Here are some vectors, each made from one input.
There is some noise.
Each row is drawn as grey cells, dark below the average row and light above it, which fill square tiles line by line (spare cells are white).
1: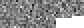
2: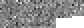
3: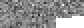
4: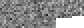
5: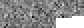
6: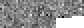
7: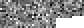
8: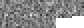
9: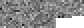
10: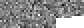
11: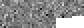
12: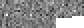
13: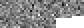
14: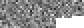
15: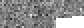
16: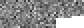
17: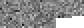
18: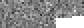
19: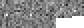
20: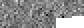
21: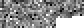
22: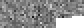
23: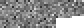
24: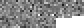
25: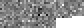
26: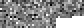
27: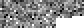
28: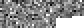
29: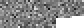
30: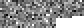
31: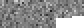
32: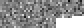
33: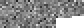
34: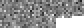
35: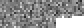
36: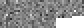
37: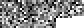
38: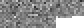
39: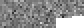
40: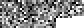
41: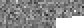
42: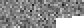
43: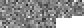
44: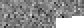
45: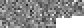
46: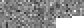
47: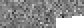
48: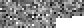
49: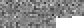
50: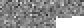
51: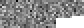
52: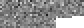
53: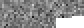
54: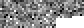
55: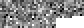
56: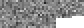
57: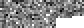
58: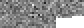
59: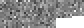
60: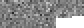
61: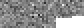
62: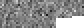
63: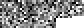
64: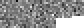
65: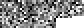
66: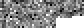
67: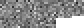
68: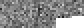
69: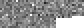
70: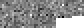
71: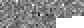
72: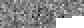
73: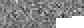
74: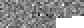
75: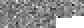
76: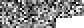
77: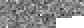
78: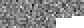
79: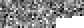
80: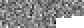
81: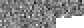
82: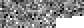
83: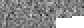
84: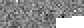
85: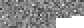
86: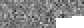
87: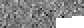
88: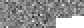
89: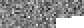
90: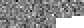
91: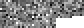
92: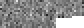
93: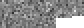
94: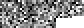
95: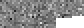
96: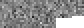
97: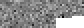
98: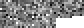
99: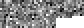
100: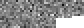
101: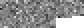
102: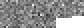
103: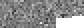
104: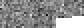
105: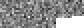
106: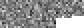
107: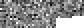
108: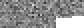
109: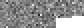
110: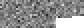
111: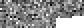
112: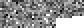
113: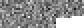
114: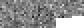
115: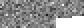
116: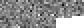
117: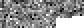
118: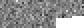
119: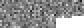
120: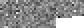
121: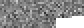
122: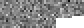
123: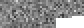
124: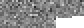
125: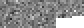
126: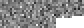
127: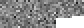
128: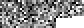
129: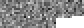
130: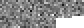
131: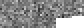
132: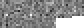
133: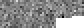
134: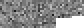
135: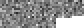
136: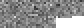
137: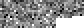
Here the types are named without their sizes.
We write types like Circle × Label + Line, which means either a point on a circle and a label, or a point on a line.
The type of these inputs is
List(Bool × Line).
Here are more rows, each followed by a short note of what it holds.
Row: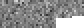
a list of three items
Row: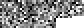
the empty list
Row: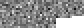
a list of two items
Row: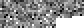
a list of one item
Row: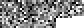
the empty list
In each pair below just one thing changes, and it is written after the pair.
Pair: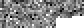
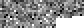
the true/false value in item 1 of the list
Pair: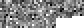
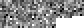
the true/false value in item 1 of the list
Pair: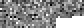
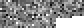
the true/false value in item 1 of the list
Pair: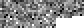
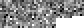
the place on the line in item 1 of the list
